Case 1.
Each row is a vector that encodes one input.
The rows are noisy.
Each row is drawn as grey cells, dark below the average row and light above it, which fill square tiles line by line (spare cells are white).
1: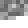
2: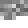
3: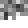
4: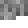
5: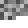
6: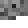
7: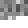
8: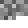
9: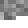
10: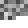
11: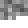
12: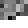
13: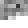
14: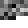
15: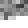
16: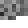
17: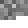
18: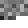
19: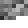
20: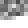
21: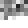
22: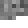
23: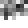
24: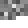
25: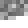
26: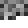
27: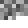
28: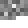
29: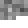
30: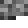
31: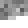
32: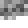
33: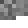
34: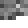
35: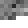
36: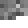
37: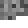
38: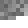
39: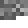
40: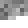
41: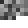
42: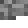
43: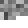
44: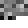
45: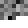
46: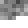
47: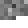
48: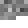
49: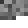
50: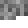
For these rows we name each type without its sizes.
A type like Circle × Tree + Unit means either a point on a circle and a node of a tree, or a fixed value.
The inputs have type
Label.
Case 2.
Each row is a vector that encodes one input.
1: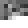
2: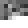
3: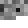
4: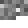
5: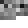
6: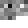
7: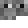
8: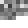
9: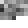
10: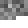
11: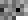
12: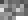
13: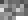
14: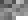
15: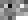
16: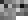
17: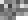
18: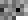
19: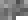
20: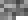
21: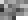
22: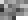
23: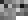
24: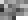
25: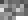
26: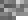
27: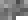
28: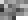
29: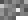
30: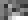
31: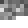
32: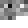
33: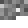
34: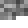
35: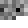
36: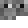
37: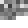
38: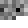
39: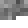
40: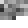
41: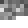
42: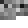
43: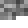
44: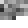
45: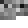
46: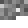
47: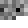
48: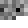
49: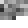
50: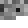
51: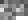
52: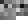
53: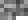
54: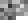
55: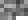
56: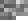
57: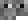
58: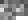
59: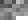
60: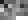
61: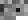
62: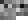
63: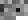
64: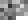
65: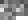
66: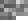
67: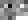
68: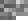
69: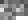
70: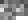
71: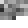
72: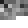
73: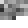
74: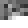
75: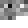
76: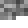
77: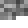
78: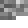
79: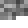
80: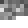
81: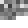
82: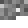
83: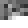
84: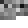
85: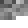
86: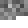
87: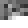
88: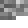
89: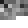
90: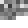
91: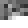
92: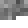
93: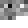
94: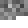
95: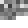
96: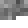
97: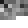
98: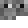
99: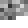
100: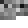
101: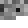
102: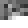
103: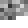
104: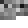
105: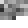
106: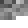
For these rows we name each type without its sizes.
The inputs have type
Bool × Bool × Bool × Bool + Unit.
